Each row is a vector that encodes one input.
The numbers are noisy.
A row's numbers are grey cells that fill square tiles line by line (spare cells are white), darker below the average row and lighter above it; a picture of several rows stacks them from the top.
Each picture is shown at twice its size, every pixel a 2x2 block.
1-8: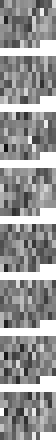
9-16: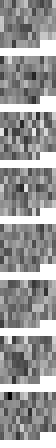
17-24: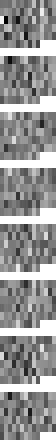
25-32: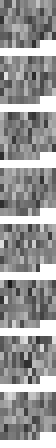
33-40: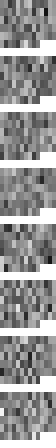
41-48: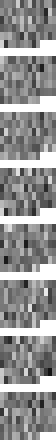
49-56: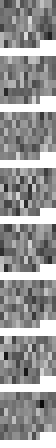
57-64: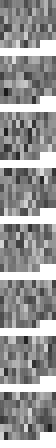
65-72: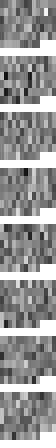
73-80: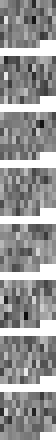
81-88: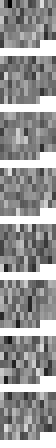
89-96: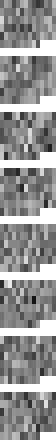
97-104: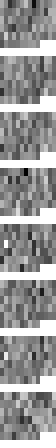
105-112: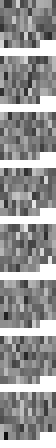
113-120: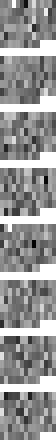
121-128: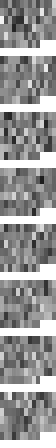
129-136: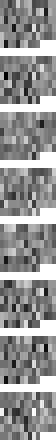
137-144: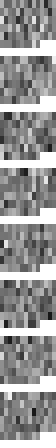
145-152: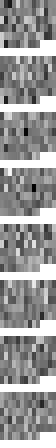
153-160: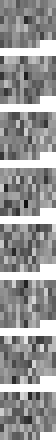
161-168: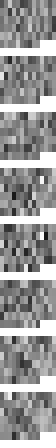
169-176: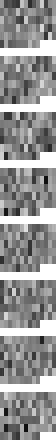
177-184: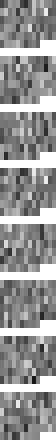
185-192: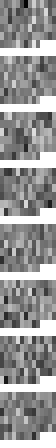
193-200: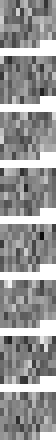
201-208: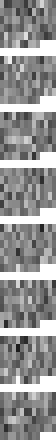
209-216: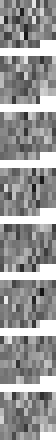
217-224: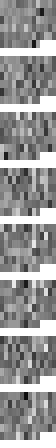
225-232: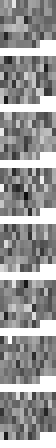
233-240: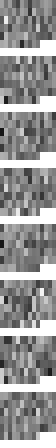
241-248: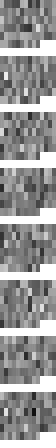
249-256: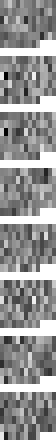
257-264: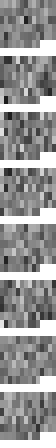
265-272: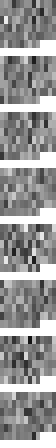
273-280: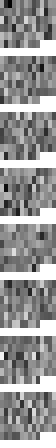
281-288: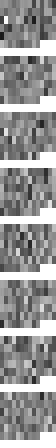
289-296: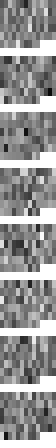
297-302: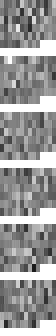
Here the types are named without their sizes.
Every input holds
a point on a line and a true/false value, together with a list of points on a circle.
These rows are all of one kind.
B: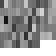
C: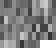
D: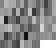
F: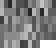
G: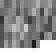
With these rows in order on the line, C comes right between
F and G.
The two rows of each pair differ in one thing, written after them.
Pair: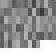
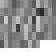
the place on the circle in item 2 of the list
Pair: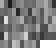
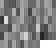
the place on the circle in item 2 of the list
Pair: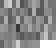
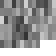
the true/false value
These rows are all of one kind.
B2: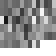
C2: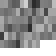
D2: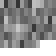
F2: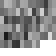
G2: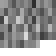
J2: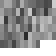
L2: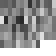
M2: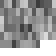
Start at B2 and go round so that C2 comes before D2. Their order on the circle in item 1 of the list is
B2, L2, M2, C2, G2, D2, J2, F2.
